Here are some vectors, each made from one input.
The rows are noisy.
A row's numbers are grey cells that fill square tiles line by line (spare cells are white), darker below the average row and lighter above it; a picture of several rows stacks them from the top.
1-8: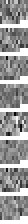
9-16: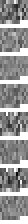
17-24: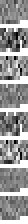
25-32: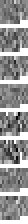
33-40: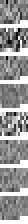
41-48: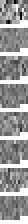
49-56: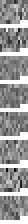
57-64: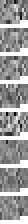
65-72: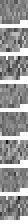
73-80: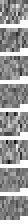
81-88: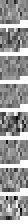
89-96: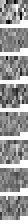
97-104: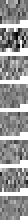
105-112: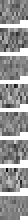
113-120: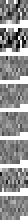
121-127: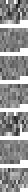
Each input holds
a list of up to two items, each a point on a 6-point line and a true/false value.
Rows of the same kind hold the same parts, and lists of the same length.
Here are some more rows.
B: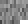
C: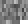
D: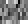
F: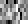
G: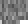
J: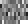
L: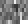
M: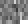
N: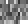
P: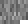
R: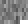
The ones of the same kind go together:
B, C, F, G, L, M, P, R
D, N
J

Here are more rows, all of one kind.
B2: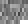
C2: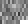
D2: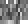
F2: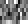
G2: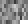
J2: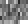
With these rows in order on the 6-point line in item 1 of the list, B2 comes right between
D2 and J2.
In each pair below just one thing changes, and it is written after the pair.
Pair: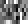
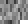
the true/false value in item 1 of the list
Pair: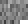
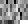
the true/false value in item 1 of the list
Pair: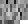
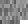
the place on the 6-point line in item 2 of the list
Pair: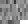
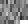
the place on the 6-point line in item 2 of the list
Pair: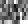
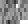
the place on the 6-point line in item 2 of the list
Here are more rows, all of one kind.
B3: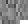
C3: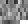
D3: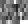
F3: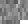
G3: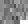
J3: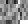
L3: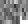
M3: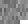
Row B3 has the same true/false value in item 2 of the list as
C3 and L3.
